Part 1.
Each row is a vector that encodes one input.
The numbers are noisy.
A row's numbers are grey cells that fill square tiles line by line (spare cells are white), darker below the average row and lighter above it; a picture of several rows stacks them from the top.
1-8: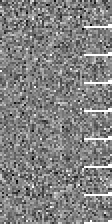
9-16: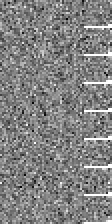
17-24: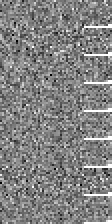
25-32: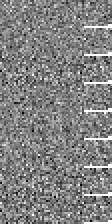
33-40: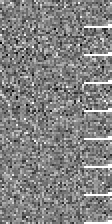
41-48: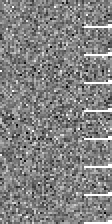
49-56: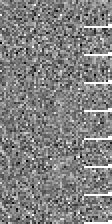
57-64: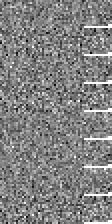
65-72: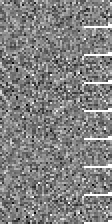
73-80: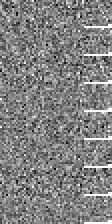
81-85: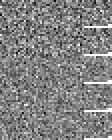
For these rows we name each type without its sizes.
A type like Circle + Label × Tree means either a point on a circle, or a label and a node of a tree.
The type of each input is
Bool × (Tree + Unit).
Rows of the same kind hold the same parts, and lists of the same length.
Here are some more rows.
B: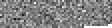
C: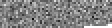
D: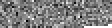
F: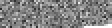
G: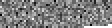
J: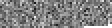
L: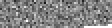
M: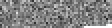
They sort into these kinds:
B, C, F, J, L, M
D, G

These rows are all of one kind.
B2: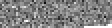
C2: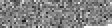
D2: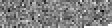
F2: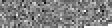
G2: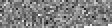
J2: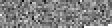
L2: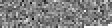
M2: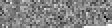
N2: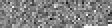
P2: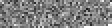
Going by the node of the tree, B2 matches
D2, F2, J2 and L2.
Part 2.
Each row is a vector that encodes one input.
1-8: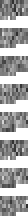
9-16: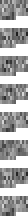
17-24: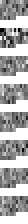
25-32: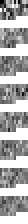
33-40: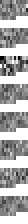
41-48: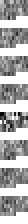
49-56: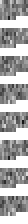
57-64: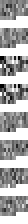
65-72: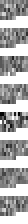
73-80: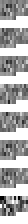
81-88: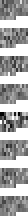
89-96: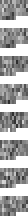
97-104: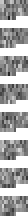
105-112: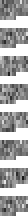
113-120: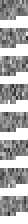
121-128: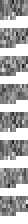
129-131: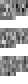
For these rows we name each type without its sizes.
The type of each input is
List(Line).
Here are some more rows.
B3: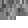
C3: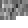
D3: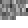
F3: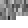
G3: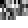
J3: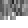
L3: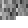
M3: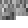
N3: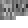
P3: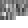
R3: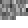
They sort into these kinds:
B3, D3, J3, R3
C3, F3, L3, M3, N3, P3
G3

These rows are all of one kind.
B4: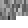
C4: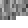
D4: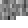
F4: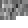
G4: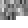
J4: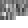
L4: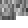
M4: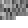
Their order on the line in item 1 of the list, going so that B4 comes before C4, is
L4, G4, B4, D4, C4, J4, M4, F4.
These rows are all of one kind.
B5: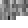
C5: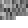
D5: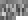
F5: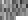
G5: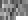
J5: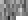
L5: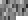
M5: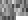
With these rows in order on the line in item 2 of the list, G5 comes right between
D5 and M5.
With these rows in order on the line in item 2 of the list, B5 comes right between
C5 and F5.
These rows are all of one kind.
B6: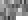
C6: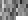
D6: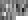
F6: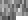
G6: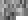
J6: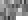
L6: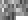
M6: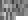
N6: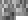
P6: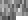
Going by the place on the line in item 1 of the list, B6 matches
F6, G6, J6 and P6.
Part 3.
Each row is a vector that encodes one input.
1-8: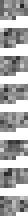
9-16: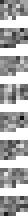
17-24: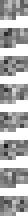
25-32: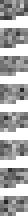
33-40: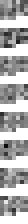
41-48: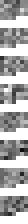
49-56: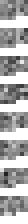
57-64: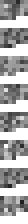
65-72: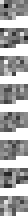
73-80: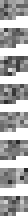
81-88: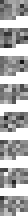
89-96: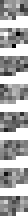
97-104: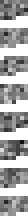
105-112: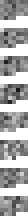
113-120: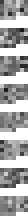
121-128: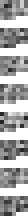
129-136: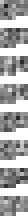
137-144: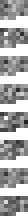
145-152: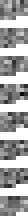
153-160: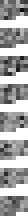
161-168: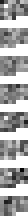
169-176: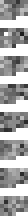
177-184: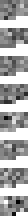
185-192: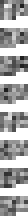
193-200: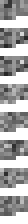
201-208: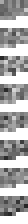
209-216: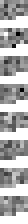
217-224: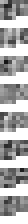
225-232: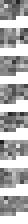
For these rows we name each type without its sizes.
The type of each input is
List(Line).
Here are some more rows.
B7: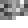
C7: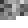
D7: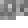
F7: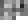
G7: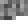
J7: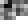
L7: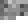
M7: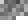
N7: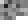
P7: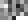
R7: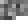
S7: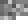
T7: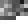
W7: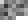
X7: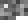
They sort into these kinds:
B7, C7, G7, J7, L7, N7, R7, W7
D7, F7, M7, S7, T7, X7
P7

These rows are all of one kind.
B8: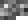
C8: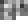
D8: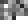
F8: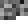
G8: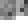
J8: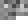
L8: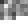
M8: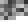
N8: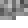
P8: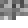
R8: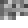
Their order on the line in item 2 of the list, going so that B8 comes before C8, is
L8, D8, B8, J8, P8, R8, F8, N8, C8, M8, G8.
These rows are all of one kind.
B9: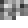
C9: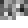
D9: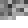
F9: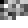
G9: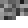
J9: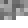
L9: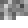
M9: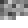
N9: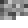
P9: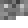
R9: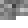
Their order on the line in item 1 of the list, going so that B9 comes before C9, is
G9, P9, R9, J9, D9, M9, N9, L9, B9, C9, F9.
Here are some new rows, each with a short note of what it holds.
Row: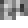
a list of two items
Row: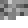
a list of one item
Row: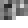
a list of one item
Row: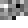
the empty list
